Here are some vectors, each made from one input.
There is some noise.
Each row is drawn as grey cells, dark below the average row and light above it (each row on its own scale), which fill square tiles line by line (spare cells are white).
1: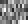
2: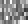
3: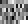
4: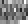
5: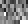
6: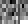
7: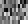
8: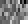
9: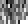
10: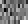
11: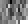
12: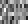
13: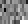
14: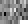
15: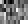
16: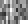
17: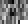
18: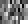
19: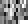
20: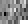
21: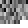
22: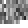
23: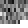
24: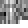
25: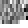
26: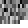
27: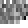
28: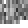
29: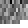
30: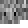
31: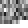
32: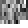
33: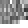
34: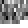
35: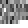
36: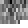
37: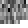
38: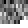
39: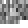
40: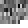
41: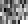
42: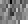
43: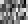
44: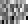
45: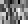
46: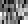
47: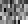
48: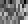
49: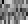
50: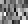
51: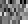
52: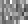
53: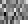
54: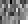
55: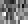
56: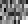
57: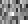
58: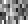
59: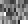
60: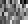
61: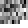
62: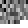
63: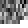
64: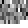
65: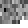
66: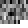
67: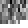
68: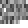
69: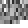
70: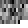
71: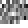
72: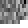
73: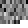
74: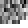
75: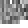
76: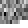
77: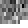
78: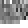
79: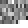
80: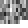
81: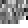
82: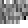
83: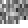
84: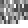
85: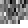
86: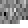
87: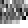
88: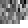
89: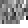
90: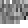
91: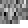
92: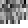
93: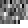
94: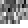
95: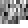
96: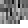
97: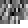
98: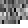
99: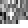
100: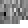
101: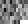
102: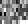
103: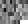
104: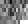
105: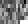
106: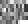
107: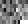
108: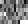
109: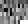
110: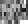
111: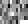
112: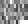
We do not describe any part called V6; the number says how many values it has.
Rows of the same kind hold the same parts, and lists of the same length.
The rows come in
2 kinds.
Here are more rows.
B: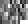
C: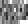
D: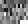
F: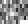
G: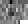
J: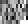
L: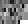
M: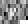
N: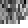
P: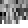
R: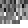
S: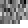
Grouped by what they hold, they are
B, D, G, L, N, R, S
C, F, J, M, P

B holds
a node of an 11-node tree.
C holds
a point on a 5-point line and a value of V6.
